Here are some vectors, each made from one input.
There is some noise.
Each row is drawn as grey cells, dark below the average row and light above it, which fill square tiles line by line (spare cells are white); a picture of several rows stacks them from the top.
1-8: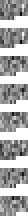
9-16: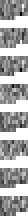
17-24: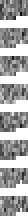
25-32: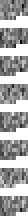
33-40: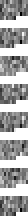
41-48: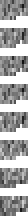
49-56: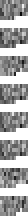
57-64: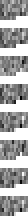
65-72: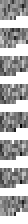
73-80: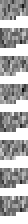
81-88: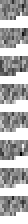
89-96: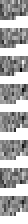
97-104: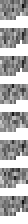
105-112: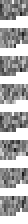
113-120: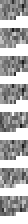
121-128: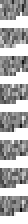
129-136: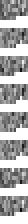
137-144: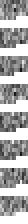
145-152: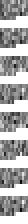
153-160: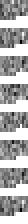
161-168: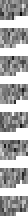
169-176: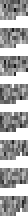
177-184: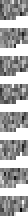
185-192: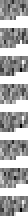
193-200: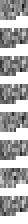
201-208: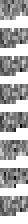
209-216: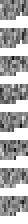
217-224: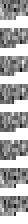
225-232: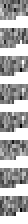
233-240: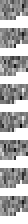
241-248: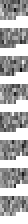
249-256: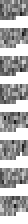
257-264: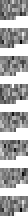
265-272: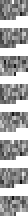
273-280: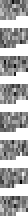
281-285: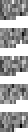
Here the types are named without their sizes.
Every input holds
either a node of a tree, or a list of points on a circle.
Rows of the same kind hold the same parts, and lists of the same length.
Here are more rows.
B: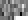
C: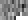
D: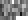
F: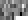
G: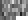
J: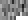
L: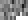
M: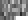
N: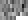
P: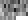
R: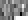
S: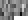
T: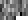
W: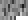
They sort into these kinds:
B, F, R, S
C, J, L, N, P, W
D, G, M
T

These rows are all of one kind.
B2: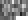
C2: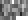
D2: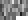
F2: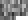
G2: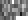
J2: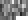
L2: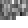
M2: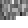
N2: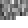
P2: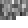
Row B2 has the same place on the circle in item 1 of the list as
J2, L2 and P2.
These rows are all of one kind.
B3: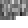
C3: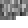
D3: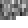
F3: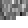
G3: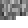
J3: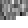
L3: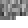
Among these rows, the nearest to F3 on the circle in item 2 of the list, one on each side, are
G3 and J3.
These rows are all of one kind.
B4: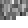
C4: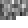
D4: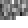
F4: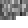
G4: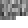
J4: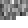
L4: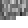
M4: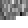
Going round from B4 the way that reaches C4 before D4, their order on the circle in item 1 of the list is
B4, M4, L4, G4, F4, C4, D4, J4.
